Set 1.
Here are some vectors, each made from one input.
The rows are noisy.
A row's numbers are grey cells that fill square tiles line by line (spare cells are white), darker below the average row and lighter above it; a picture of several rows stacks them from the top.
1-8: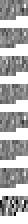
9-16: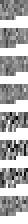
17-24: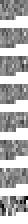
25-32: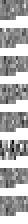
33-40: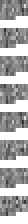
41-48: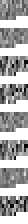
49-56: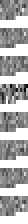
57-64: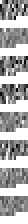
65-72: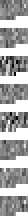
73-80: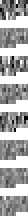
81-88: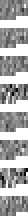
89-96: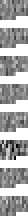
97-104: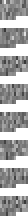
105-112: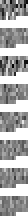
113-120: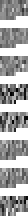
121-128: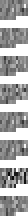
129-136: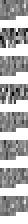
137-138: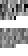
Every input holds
either a node of a 13-node tree, or four true/false values.
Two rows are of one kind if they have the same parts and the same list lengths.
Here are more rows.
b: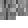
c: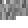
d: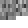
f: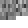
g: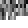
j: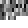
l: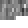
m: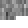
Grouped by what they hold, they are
b, c, d, f, l, m
g, j

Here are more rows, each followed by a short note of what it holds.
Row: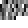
a node of a 13-node tree
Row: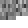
four true/false values
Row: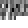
a node of a 13-node tree
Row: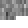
four true/false values
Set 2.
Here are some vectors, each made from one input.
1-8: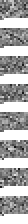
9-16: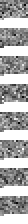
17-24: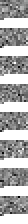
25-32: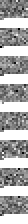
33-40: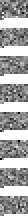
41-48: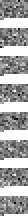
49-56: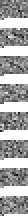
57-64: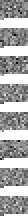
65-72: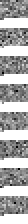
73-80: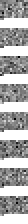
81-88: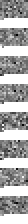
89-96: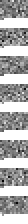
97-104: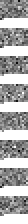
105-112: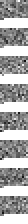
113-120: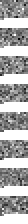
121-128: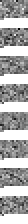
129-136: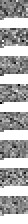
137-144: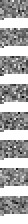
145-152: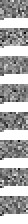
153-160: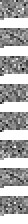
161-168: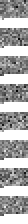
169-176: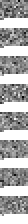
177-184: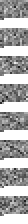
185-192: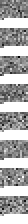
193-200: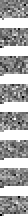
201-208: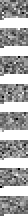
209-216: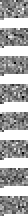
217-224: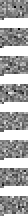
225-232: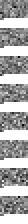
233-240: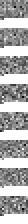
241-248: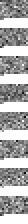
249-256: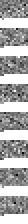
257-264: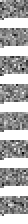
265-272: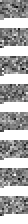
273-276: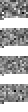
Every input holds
a true/false value, together with either a point on a 19-point circle, or a fixed value.
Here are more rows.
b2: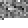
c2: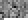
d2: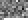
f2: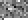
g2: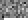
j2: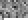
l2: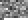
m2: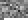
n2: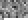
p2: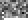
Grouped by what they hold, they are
b2, c2, d2, f2, g2, j2, l2, m2, n2
p2

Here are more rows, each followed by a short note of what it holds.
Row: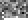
a true/false value
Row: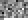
a point on a 19-point circle and a true/false value
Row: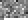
a point on a 19-point circle and a true/false value
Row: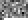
a true/false value
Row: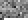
a point on a 19-point circle and a true/false value
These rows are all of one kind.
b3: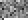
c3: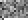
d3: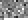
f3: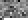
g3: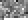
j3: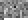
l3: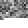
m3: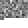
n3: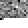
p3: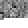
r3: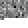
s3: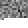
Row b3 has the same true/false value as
c3, l3 and s3.
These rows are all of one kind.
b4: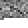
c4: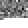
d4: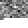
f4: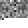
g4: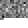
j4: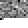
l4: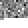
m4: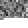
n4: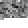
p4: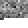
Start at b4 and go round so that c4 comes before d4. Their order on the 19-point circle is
b4, j4, c4, m4, g4, n4, p4, f4, l4, d4.
